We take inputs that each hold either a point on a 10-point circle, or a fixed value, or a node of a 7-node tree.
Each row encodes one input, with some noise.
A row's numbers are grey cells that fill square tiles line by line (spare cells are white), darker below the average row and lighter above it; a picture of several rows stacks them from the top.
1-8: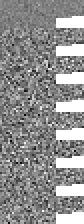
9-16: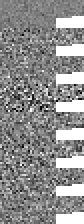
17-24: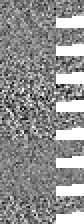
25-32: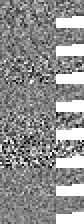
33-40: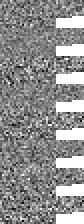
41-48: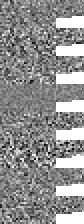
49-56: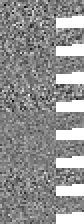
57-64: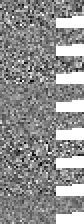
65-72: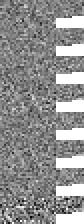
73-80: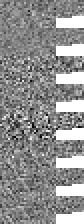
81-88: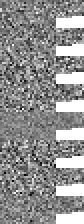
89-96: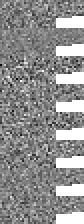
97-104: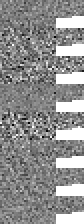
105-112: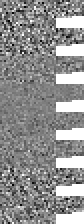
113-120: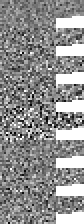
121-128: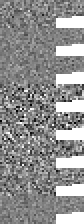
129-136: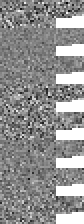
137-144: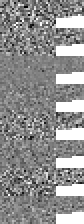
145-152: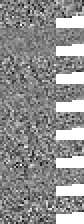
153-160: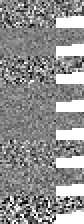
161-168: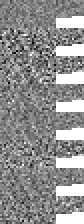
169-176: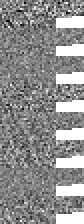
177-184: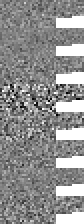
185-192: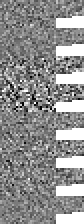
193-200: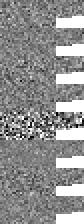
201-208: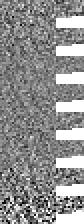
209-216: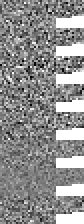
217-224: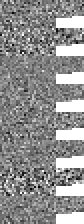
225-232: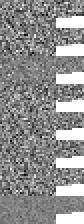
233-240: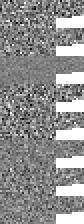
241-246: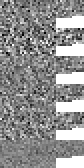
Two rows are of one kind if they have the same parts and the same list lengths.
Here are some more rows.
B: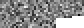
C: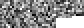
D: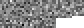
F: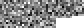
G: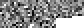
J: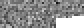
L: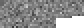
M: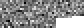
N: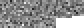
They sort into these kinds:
B, L, N
C, D, F, G, M
J

